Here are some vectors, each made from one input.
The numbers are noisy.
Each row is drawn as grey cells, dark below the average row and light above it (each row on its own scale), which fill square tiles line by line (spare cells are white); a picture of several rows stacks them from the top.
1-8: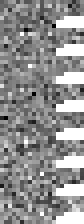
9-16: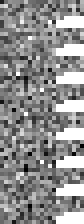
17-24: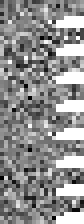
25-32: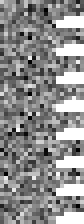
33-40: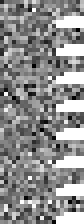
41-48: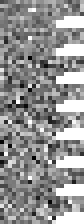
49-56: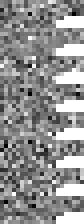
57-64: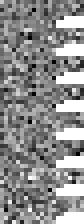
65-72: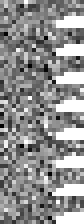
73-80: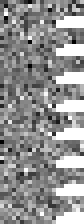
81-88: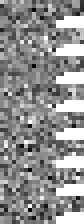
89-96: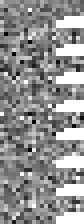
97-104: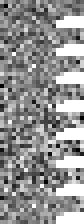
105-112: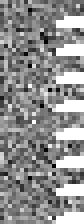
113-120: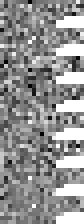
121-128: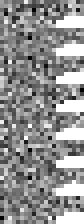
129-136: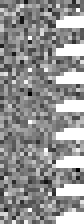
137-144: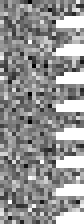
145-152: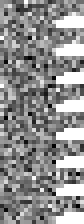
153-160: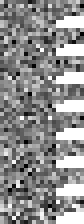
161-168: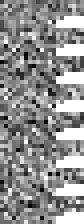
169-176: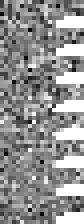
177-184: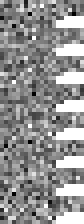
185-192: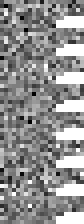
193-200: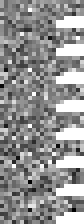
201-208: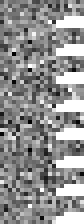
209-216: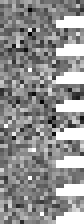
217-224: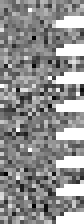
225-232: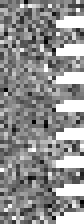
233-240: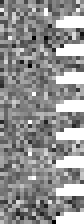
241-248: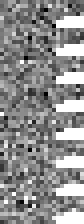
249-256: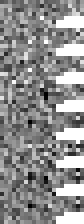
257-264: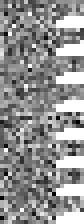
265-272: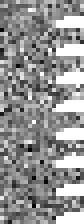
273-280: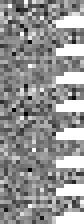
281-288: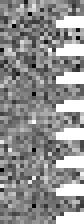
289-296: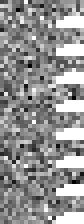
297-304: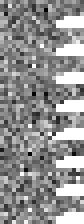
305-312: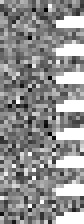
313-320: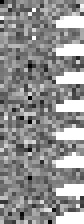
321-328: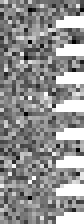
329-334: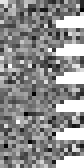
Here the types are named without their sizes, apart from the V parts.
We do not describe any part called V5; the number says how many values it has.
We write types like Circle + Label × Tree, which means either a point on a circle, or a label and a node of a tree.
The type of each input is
List(Bool × V5).
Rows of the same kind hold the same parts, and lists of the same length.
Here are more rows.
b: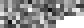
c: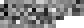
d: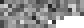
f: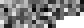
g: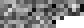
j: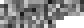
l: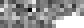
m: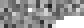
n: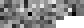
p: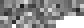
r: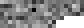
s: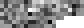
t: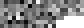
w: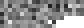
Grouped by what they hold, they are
b, c, f, g, j, n, r, s
d, l, m, p, w
t

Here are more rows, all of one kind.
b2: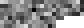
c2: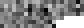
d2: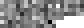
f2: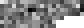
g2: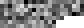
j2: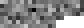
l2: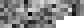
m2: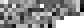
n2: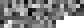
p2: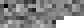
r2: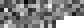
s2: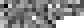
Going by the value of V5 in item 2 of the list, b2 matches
d2, f2, m2 and s2.
